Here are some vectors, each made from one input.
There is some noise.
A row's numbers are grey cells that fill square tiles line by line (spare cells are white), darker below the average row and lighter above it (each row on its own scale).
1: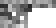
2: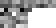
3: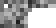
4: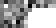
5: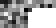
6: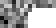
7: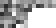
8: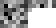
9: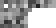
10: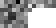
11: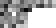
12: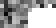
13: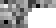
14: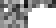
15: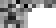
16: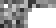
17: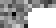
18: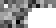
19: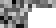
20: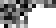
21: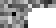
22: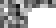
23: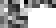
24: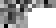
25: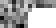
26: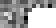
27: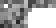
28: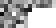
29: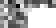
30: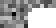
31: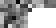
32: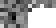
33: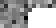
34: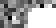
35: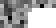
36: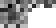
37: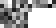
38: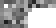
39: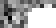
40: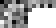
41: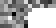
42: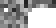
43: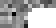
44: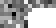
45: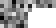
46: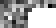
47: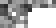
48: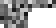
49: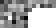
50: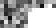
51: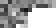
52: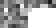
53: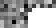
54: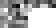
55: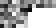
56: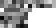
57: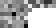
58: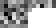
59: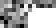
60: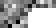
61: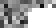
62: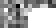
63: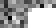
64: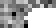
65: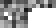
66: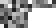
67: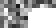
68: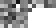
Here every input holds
one of 8 labels and a true/false value.
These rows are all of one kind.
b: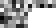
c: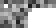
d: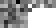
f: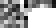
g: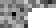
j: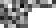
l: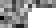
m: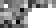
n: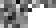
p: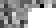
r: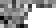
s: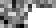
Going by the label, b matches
j, l, r and s.
